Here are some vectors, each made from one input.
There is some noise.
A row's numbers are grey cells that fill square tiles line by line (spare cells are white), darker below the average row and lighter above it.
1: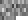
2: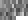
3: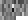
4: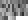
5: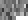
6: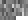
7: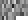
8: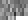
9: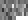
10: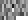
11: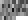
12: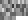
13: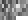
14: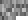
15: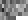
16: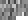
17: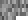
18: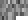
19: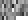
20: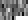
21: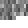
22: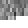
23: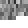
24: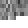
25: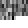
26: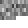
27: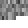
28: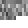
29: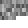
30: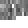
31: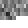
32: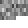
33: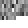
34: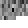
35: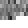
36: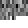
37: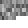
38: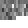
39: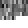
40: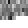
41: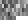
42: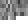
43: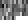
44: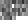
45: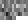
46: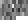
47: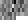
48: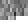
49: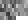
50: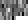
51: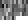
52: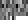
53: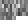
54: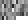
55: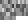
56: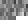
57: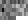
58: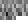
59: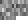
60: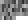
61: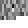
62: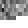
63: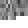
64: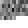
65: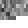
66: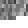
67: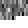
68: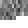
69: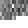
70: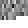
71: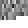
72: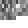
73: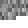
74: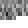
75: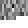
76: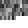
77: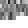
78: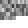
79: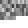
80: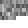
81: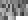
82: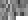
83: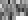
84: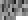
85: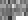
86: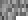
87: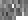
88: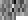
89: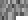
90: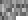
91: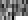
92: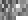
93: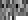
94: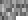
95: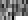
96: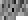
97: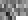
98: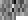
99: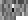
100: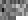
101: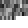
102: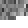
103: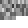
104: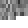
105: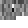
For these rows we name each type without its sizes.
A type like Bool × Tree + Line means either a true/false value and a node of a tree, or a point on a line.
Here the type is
(Bool × Bool × Bool + Unit) × Tree + Label.
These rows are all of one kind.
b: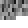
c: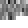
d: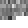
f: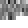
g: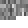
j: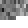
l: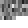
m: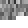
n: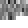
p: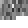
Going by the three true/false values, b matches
c, f, j and n.
